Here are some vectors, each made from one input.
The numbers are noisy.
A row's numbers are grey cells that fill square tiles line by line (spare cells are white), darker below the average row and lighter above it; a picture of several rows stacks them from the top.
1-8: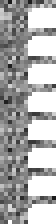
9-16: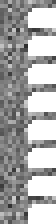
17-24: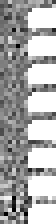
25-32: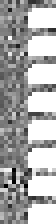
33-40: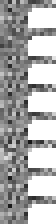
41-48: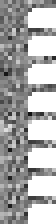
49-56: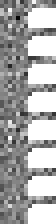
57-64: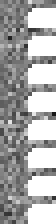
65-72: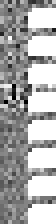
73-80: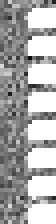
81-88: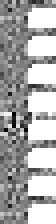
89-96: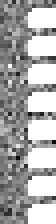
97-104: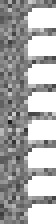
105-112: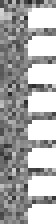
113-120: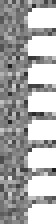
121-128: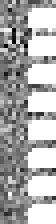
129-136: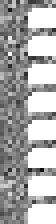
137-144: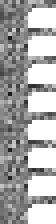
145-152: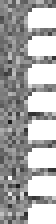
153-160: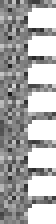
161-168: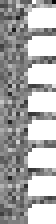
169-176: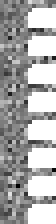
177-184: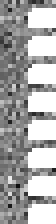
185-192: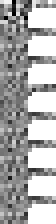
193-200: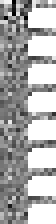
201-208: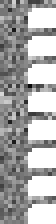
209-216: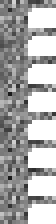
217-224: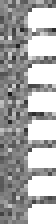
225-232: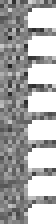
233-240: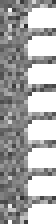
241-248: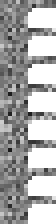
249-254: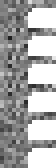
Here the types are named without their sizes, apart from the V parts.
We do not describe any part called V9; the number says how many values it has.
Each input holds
a list of items, each a true/false value and a value of V9.
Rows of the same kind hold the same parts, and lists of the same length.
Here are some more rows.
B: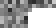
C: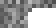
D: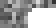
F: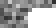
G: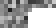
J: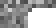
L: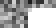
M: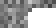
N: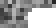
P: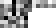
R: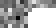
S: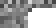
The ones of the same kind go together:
B, G, L
C, D, F, J, M, N, R, S
P

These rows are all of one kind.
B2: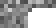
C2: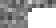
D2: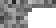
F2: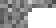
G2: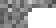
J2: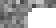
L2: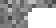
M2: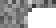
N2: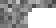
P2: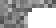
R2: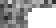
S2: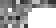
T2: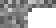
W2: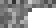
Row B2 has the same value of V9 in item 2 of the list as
J2, N2 and S2.
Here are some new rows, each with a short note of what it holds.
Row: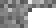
a list of two items
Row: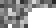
a list of two items
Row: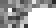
a list of two items
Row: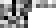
the empty list
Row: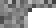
a list of two items
